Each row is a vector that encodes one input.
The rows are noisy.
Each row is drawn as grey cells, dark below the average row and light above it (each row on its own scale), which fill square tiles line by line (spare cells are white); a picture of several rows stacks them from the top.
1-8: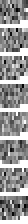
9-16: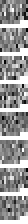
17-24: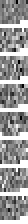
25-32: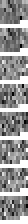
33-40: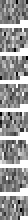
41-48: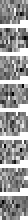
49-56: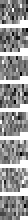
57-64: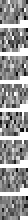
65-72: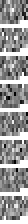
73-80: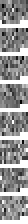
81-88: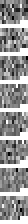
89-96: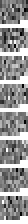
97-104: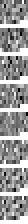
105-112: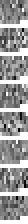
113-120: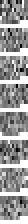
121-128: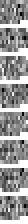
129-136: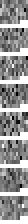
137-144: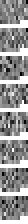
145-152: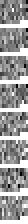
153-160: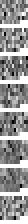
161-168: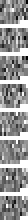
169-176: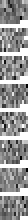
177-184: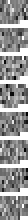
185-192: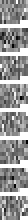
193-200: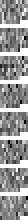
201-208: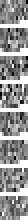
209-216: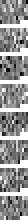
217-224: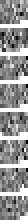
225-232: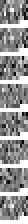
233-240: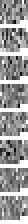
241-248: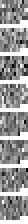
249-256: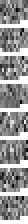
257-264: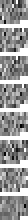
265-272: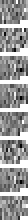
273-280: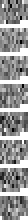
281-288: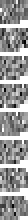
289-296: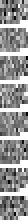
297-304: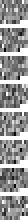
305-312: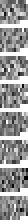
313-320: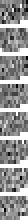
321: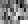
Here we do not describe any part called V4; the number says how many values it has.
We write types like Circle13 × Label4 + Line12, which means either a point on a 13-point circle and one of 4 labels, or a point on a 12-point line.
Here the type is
Bool × Bool × Bool + (Line7 + Line9) × Tree13 + V4.
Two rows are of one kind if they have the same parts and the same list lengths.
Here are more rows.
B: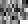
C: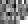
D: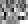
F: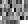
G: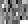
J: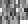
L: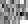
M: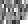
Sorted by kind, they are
B
C, F, G, M
D, J
L

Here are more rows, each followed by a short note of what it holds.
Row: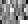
a point on a 9-point line and a node of a 13-node tree
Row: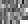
a point on a 7-point line and a node of a 13-node tree
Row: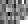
three true/false values
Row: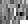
a value of V4
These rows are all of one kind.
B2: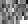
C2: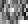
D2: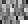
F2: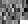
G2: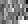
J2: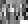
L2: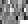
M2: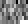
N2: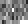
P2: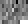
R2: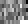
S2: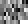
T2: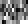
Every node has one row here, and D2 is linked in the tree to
S2.
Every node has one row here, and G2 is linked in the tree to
N2 and R2.
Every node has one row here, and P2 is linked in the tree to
M2.
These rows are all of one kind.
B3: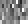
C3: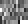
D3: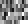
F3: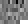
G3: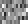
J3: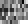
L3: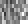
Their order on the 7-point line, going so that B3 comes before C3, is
F3, J3, D3, G3, L3, B3, C3.
